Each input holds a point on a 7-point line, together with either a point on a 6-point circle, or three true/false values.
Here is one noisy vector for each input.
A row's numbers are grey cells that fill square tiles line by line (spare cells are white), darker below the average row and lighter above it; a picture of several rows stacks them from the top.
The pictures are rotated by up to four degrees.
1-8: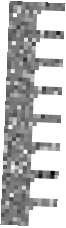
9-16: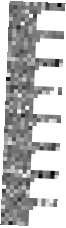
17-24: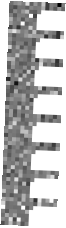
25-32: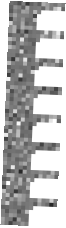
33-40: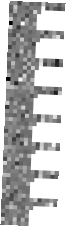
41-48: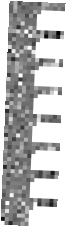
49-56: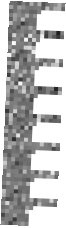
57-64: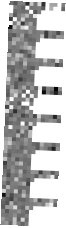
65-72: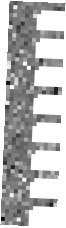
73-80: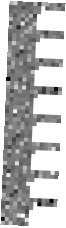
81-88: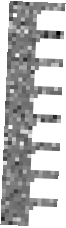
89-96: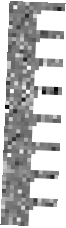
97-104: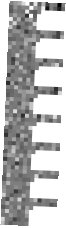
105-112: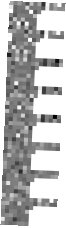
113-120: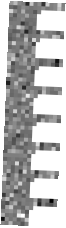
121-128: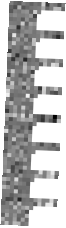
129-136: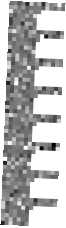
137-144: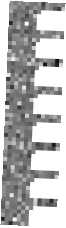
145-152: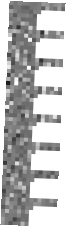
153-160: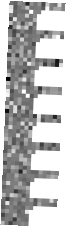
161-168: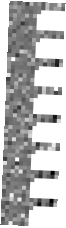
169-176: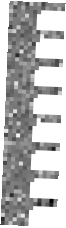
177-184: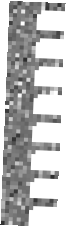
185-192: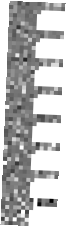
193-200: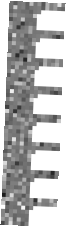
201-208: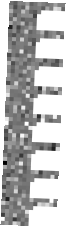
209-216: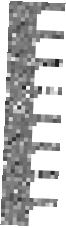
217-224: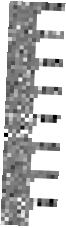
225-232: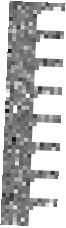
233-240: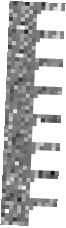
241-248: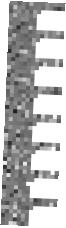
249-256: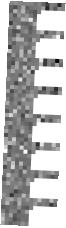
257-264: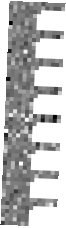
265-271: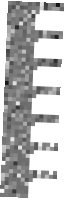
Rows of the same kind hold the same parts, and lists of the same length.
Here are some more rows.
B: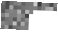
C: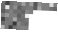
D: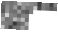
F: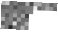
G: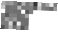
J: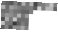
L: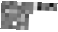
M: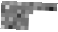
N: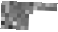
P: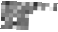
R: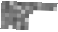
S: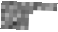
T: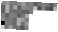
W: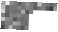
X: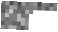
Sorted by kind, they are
B, F, L, N
C, D, G, J, M, P, R, S, T, W, X

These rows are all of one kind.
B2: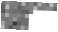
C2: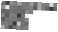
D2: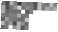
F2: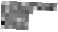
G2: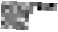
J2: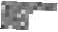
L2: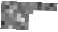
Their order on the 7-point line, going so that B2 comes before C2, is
D2, J2, L2, G2, B2, F2, C2.
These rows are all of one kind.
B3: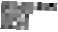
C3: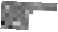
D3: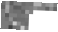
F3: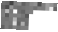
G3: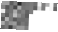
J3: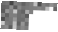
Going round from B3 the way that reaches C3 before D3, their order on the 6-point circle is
B3, C3, G3, F3, J3, D3.
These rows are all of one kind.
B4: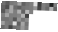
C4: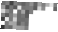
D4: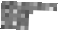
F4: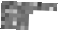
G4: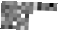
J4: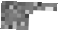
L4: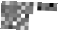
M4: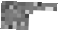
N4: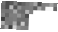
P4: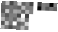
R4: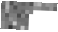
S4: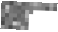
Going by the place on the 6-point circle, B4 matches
G4 and L4.
